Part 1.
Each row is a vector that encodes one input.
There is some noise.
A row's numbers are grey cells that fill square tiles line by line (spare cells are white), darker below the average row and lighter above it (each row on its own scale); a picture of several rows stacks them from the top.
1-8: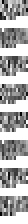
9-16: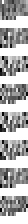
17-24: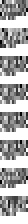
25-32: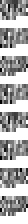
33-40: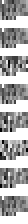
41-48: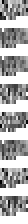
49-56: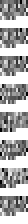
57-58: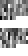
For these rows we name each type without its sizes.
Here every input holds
a point on a line.
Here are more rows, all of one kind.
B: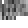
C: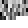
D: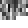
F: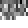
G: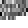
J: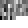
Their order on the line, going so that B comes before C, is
F, D, B, J, C, G.
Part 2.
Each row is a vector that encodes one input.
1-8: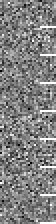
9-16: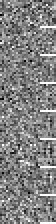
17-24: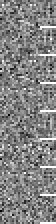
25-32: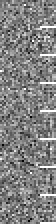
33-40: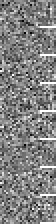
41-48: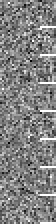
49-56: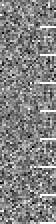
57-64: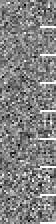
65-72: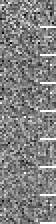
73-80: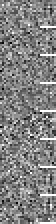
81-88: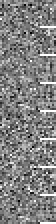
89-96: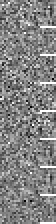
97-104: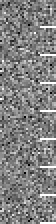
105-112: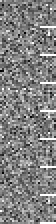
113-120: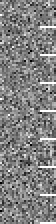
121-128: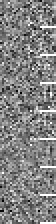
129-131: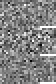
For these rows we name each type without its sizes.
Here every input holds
a label.
